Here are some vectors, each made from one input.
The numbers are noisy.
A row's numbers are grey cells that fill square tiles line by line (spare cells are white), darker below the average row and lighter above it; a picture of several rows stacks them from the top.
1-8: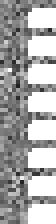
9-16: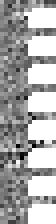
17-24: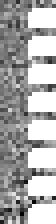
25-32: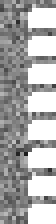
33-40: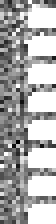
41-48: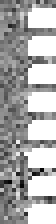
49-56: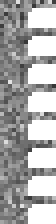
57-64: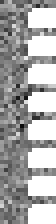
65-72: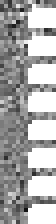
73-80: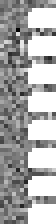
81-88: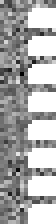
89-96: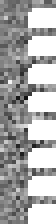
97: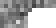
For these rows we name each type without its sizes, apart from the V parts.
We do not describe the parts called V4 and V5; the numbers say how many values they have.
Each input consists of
a point on each of two circles, together with either a fixed value, or a value of V4 and a value of V5.
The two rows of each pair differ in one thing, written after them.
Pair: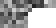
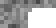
the value of V5
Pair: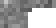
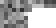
the place on one of the two circles
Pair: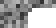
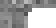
the value of V5
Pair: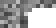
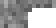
the value of V4
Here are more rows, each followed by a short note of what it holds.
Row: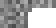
a point on each of two circles
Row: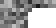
a point on each of two circles, a value of V4 and a value of V5
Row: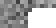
a point on each of two circles
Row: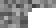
a point on each of two circles
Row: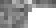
a point on each of two circles, a value of V4 and a value of V5
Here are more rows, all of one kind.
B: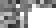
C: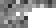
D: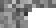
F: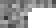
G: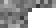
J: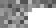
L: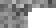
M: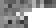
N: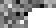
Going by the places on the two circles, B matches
F and N.
